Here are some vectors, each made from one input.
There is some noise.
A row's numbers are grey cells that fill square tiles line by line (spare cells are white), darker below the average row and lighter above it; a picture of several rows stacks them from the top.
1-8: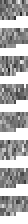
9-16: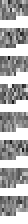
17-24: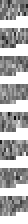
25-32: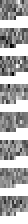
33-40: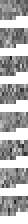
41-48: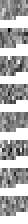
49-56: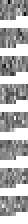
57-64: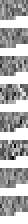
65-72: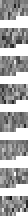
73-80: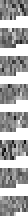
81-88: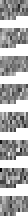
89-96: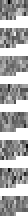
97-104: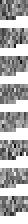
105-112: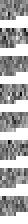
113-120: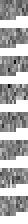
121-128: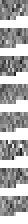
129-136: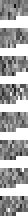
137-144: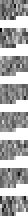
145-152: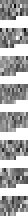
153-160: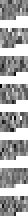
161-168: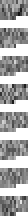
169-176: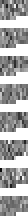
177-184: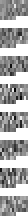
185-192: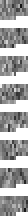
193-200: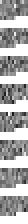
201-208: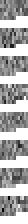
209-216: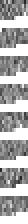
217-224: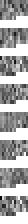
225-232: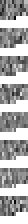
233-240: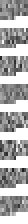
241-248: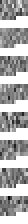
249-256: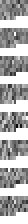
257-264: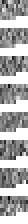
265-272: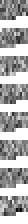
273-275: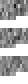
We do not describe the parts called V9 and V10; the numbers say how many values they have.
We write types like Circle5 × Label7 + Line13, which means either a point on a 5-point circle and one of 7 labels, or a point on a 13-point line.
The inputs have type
Bool × List2(Line5) × V9 × V10.
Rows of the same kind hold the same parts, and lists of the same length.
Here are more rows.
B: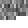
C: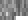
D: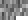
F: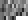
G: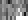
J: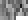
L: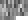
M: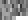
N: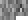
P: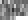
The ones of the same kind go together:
B, M
C, F, J, L, N
D, G, P

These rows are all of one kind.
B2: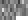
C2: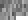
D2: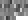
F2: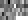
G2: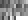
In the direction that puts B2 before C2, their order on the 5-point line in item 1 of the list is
G2, D2, B2, F2, C2.
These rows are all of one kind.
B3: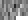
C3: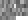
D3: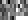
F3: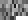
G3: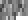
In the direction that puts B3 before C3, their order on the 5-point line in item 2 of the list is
B3, F3, C3, G3, D3.
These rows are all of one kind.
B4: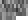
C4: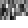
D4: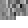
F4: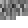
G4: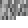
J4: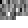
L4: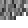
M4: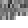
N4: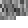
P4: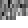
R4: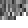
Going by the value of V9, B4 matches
M4, P4 and R4.
